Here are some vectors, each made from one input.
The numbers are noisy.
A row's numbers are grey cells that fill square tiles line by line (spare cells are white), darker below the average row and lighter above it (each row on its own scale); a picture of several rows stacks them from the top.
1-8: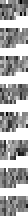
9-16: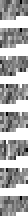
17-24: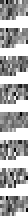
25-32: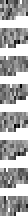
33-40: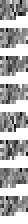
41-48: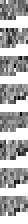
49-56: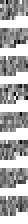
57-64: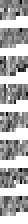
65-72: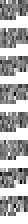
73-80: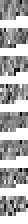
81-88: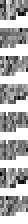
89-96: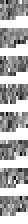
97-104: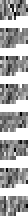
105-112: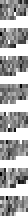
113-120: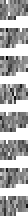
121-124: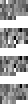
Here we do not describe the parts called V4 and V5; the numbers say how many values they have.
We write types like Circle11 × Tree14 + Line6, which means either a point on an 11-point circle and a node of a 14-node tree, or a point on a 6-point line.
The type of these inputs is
Bool × Bool × Bool × V5 + Label6 × V4.
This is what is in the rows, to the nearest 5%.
About 25% of them hold one of 6 labels and a value of V4. The rest hold three true/false values and a value of V5.
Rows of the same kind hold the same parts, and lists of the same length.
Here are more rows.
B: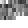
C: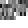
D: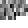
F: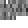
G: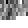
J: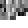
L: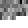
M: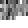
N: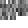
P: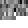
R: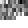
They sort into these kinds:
B, C, D, F, J, L, N, P, R
G, M

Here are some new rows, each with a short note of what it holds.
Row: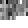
one of 6 labels and a value of V4
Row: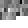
three true/false values and a value of V5
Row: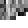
three true/false values and a value of V5
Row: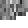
three true/false values and a value of V5
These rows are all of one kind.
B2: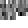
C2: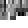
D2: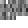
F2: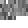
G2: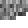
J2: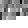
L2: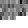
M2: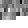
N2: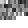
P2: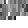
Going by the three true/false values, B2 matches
G2 and L2.
